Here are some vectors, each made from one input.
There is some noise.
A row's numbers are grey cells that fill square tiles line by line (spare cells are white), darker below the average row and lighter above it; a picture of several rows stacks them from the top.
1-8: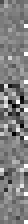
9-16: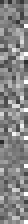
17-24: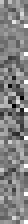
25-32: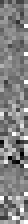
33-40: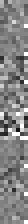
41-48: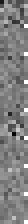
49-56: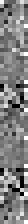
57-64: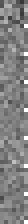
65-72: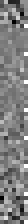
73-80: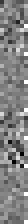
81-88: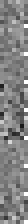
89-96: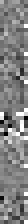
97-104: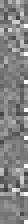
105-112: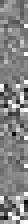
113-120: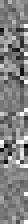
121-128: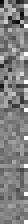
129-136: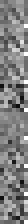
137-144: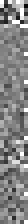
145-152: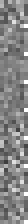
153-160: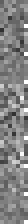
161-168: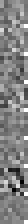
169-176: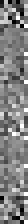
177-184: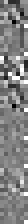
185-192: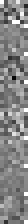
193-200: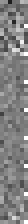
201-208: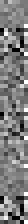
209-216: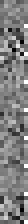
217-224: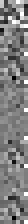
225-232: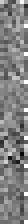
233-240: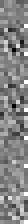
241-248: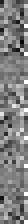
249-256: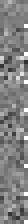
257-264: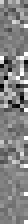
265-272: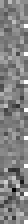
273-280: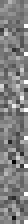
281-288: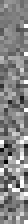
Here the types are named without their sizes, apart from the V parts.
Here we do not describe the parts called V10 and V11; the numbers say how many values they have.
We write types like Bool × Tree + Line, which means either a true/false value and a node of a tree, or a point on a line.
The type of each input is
Bool × V10 × V11 + Line.
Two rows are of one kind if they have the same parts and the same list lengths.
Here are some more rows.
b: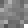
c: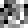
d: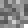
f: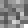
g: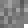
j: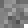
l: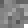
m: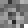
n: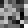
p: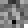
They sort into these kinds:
b, d, f, g, j, l, n
c, m, p

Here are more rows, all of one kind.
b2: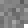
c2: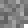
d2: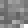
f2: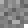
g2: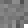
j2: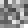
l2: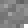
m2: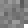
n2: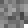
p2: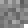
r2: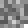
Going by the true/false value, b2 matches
j2, l2 and p2.
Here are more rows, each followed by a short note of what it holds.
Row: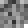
a point on a line
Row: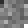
a true/false value, a value of V10 and a value of V11
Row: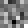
a point on a line
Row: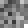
a point on a line
